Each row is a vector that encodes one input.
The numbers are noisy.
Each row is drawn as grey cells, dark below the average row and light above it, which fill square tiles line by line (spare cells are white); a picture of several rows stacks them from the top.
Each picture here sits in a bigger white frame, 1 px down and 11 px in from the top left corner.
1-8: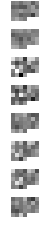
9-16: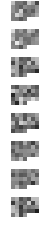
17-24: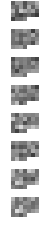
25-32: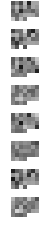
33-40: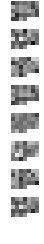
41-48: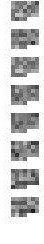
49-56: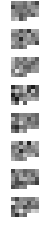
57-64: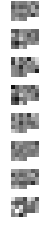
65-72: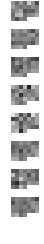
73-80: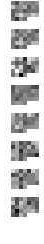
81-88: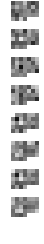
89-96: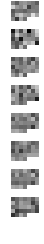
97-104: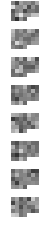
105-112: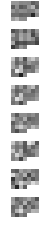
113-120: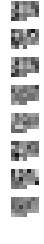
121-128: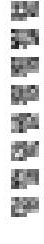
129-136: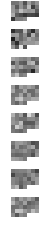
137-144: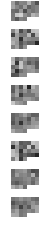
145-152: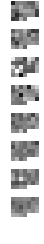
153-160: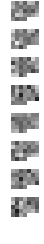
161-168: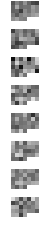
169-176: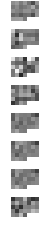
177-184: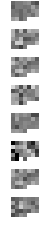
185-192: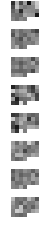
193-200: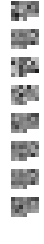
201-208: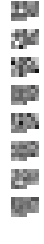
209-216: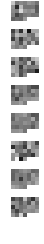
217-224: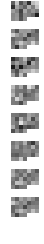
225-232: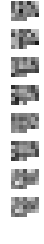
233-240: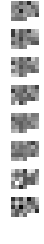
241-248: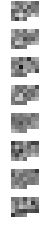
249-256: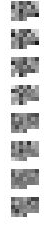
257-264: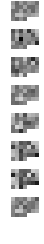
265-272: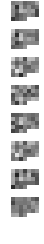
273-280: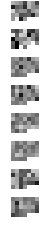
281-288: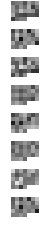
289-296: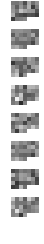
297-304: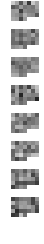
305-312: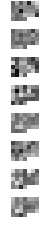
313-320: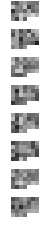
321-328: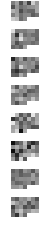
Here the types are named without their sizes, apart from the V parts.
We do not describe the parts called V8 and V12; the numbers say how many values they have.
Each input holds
either a point on a line, or a true/false value and a value of V8, or a value of V12.
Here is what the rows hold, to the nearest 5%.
About 35% of them hold a point on a line. About 40% of them hold a true/false value and a value of V8. The rest hold a value of V12.
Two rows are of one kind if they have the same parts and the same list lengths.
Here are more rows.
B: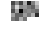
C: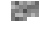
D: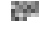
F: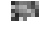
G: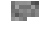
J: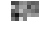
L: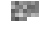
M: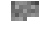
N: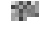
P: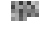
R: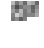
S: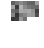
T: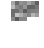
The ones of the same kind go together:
B, F, J, N, P, S
C, D, L, R, T
G, M

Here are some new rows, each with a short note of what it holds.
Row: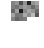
a true/false value and a value of V8
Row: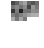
a point on a line
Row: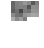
a point on a line
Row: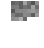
a point on a line
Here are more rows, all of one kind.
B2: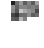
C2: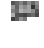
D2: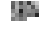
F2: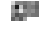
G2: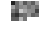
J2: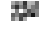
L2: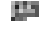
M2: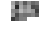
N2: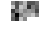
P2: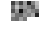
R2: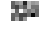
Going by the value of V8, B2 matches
G2 and R2.
